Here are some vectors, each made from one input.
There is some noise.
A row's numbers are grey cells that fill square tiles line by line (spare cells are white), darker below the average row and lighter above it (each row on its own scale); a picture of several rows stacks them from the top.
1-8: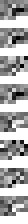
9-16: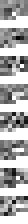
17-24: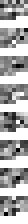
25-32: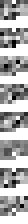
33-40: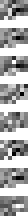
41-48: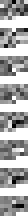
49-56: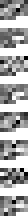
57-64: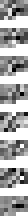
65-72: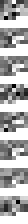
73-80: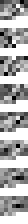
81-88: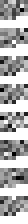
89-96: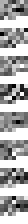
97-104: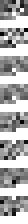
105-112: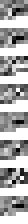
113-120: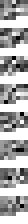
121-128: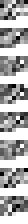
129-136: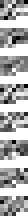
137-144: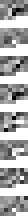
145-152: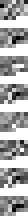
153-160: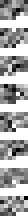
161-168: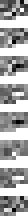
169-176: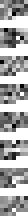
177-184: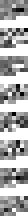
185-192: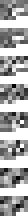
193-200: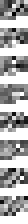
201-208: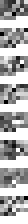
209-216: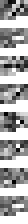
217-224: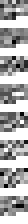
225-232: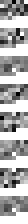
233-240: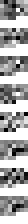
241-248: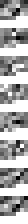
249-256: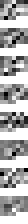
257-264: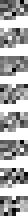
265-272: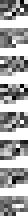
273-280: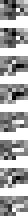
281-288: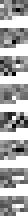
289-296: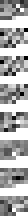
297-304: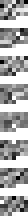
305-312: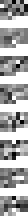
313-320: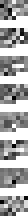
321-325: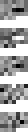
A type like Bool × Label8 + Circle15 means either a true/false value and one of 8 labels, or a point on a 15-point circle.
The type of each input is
Bool × Bool × Bool × Bool + Unit.
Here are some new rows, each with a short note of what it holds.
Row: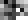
a fixed value
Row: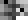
a fixed value
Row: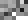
four true/false values
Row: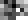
a fixed value
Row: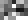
four true/false values
